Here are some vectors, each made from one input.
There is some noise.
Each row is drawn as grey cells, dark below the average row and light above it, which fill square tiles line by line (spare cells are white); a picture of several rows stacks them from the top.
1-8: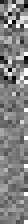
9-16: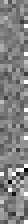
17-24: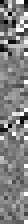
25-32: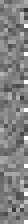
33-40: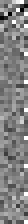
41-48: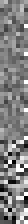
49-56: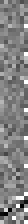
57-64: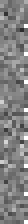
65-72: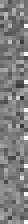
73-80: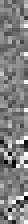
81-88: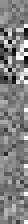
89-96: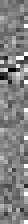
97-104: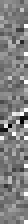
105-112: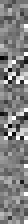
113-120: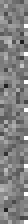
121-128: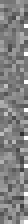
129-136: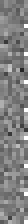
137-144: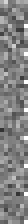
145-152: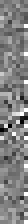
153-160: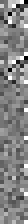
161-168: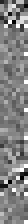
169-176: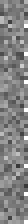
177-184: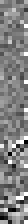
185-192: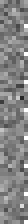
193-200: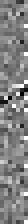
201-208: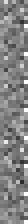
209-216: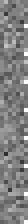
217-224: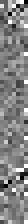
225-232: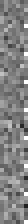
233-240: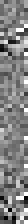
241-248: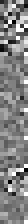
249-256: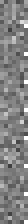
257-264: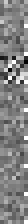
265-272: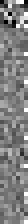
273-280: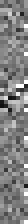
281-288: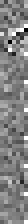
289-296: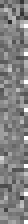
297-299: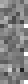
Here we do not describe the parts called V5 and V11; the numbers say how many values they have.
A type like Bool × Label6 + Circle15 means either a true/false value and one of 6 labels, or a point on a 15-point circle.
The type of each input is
(Bool × Bool × Bool + Unit) × Line4 × V11 + V5.
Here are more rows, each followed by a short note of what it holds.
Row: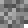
a point on a 4-point line, three true/false values and a value of V11
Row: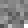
a point on a 4-point line, three true/false values and a value of V11
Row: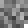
a point on a 4-point line, three true/false values and a value of V11
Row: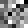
a value of V5
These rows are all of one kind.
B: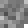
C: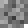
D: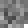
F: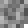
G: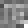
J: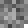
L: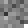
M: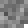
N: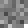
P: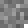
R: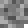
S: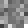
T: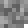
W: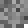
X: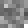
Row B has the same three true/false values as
F, R, T and X.
